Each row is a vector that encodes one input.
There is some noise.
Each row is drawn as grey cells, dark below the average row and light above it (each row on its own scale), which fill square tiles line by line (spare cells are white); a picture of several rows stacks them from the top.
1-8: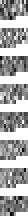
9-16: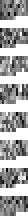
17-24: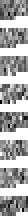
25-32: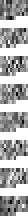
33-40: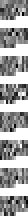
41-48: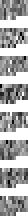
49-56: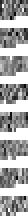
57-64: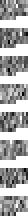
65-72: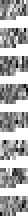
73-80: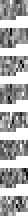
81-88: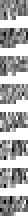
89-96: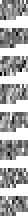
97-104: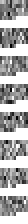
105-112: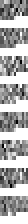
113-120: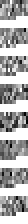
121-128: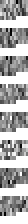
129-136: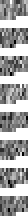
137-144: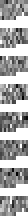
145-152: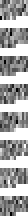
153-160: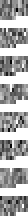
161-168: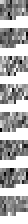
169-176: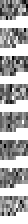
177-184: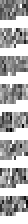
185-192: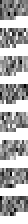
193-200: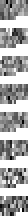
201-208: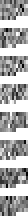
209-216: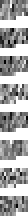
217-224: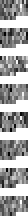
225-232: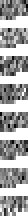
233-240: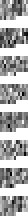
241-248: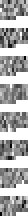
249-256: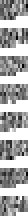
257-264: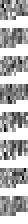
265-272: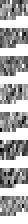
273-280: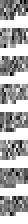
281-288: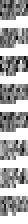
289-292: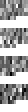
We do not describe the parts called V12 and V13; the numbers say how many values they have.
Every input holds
a value of V13, together with either a point on a 6-point circle and a value of V12, or a node of a 20-node tree.
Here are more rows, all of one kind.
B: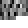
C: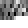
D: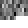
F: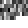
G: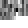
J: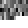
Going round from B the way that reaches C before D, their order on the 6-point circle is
B, F, J, C, G, D.
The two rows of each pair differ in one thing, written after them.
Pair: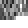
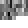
the value of V13
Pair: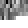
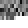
the value of V13
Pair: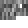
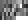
the value of V12
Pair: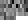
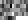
the value of V13
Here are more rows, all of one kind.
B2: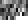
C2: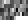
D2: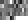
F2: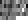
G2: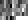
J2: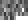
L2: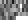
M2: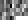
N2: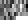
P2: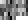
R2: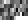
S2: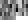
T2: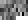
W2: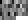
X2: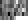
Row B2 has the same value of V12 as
F2, G2, J2 and X2.
